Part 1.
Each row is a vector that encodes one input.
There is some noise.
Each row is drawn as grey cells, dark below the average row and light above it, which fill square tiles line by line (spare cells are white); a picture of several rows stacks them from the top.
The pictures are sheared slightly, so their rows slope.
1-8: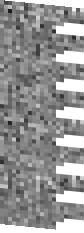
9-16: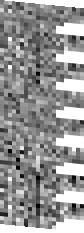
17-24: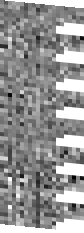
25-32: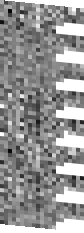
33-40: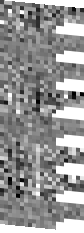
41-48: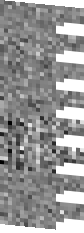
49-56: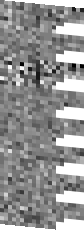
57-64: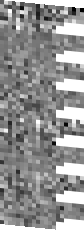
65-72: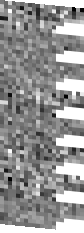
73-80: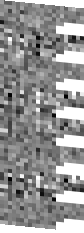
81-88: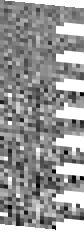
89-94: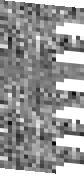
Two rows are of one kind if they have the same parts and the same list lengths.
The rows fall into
2 kinds.
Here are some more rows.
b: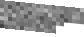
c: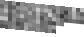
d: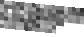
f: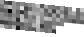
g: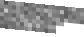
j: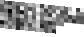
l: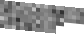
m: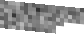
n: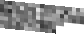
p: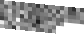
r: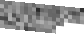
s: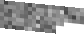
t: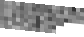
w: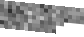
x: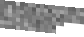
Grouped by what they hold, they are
b, c, d, f, g, l, m, r, s
j, n, p, t, w, x

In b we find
a point on a 5-point line and four true/false values.
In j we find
a point on a 5-point line and a point on an 8-point line.
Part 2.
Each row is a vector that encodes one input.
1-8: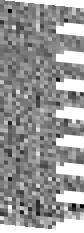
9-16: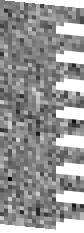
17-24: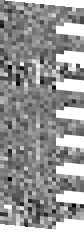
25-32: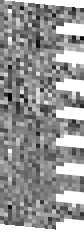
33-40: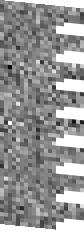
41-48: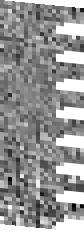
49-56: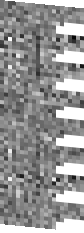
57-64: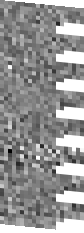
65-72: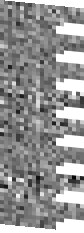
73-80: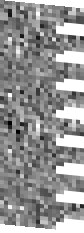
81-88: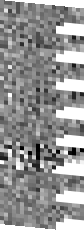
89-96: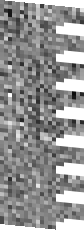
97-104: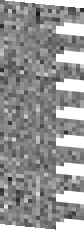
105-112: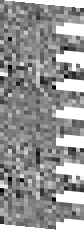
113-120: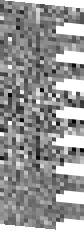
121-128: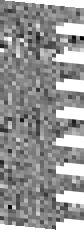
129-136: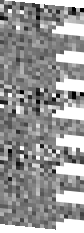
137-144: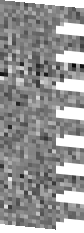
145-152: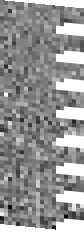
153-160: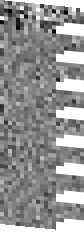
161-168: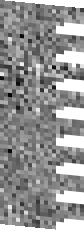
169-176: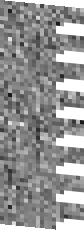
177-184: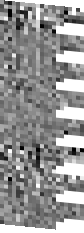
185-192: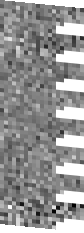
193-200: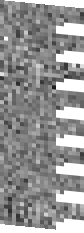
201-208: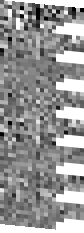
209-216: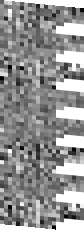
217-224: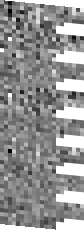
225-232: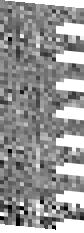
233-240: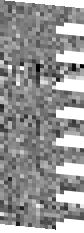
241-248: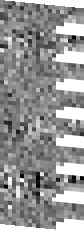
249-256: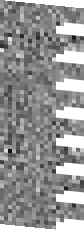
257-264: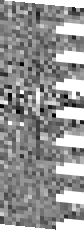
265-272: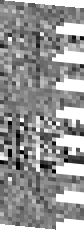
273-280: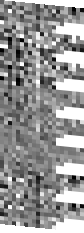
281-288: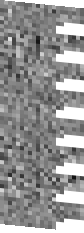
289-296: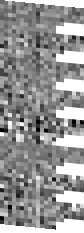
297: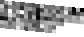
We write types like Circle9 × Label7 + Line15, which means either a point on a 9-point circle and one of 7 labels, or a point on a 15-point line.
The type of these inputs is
(Bool × Bool × Bool × Bool + Line8) × Circle20.
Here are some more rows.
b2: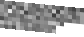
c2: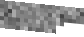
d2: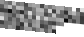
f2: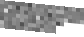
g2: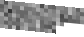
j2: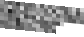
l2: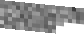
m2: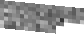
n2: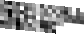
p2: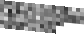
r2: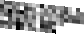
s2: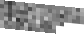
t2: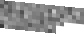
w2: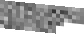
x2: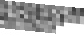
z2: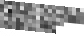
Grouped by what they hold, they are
b2, c2, f2, g2, l2, m2, p2, r2, s2, t2, x2, z2
d2, j2, n2, w2

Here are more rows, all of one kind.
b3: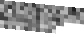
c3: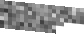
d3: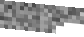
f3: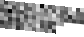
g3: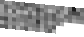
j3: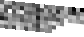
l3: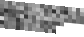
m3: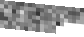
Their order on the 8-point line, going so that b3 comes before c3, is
f3, d3, g3, b3, l3, m3, c3, j3.
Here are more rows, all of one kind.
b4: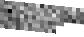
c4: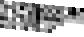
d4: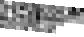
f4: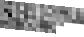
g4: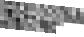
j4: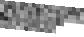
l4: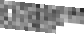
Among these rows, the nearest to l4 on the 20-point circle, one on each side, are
c4 and j4.
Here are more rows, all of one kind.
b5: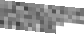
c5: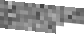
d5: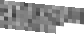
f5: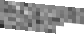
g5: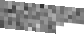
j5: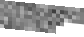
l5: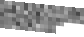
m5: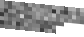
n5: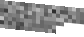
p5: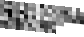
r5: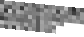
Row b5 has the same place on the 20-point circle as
g5 and l5.
